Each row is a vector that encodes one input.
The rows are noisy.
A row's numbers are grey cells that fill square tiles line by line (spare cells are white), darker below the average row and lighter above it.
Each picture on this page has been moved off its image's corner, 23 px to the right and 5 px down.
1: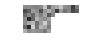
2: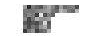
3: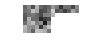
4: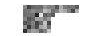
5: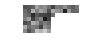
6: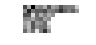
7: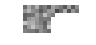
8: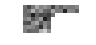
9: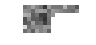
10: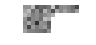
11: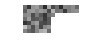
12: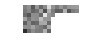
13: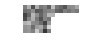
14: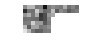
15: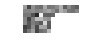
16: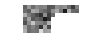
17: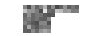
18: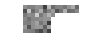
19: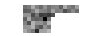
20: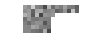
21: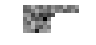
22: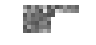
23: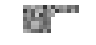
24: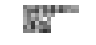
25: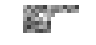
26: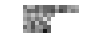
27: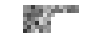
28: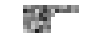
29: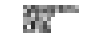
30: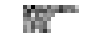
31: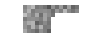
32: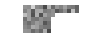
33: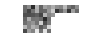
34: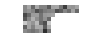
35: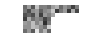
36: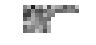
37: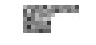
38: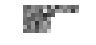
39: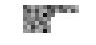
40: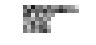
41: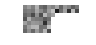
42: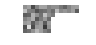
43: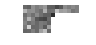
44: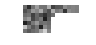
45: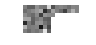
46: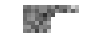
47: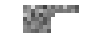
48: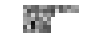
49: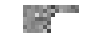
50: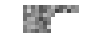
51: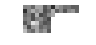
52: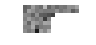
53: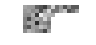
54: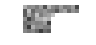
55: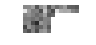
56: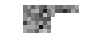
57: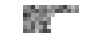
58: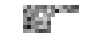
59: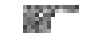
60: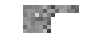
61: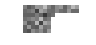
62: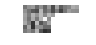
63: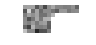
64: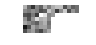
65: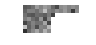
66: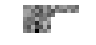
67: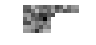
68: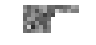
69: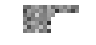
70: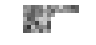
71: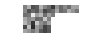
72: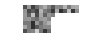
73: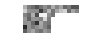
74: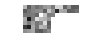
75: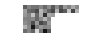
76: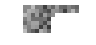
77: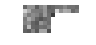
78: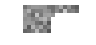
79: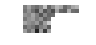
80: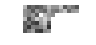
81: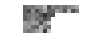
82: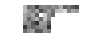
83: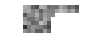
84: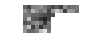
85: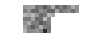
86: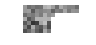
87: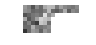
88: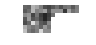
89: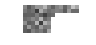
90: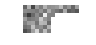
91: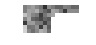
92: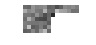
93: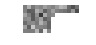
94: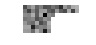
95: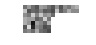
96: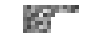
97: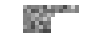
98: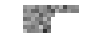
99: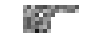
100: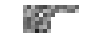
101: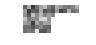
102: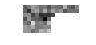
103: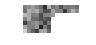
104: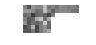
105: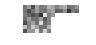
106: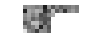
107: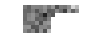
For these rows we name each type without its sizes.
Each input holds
a node of each of two trees, together with either a fixed value, or four true/false values.
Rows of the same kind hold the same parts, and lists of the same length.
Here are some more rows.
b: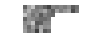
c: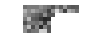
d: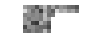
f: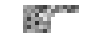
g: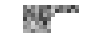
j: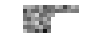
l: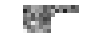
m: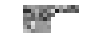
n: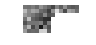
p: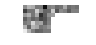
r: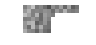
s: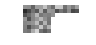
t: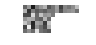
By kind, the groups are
b, f, g, j, l, m, p, r, s
c, d, n, t

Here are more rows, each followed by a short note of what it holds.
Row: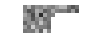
a node of each of two trees and four true/false values
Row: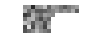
a node of each of two trees
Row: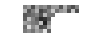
a node of each of two trees
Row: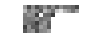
a node of each of two trees
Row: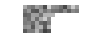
a node of each of two trees and four true/false values
